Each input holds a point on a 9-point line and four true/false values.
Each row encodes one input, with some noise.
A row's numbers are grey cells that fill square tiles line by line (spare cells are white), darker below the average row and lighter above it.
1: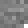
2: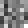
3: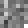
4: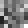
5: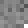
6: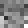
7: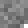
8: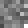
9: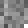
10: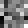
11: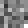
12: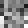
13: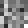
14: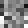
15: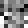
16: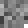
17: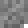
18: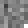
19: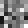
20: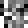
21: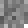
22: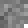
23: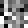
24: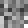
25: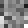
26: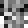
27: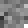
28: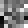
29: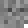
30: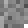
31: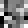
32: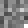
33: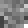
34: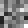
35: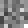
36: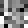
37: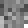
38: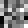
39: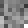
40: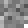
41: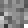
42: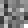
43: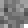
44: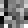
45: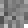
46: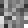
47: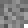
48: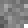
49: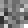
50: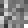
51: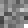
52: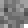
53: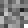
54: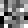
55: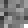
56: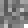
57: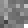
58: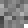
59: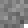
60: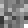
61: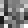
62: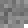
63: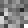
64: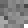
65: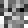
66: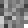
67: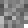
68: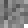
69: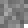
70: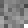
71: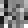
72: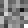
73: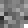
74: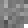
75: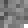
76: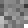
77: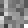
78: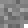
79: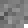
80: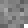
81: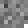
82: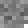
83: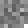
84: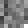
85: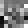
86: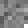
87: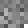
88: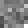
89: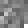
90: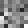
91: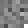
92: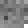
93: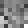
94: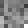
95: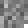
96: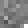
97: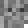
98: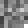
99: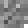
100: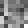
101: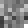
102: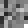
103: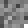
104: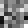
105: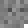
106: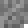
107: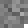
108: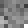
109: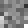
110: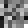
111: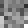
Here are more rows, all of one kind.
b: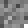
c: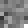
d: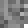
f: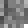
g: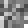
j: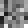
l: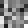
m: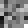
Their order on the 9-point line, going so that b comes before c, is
d, b, m, l, c, g, j, f.
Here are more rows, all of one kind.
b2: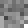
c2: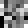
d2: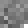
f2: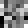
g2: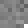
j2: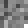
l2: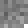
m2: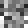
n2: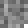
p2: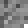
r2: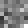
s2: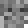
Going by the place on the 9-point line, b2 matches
m2 and s2.
